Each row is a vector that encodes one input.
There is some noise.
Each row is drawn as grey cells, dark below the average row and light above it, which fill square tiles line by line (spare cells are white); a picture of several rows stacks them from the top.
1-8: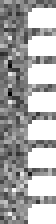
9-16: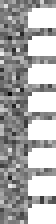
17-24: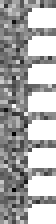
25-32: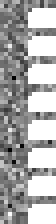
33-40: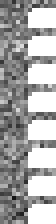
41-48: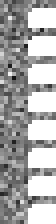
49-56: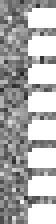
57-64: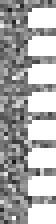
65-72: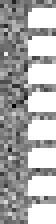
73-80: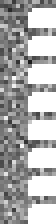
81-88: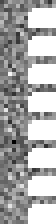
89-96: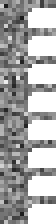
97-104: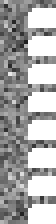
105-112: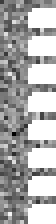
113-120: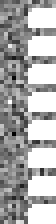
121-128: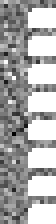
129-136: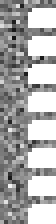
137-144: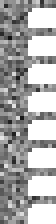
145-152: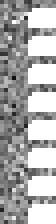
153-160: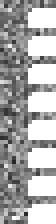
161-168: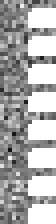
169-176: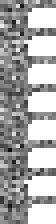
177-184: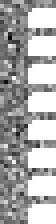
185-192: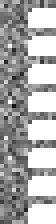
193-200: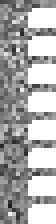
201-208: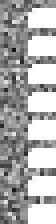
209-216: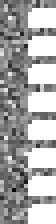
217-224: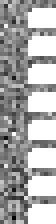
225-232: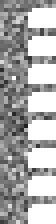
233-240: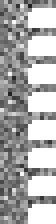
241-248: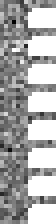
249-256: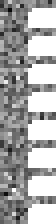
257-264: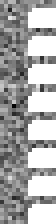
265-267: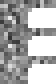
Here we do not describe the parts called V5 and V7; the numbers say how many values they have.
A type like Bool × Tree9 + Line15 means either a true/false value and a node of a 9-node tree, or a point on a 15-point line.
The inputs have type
Bool × Line4 × V5 × V7.
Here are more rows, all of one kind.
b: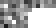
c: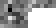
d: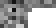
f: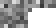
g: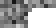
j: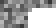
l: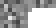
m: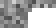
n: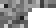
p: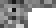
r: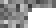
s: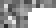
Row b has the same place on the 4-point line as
j and m.
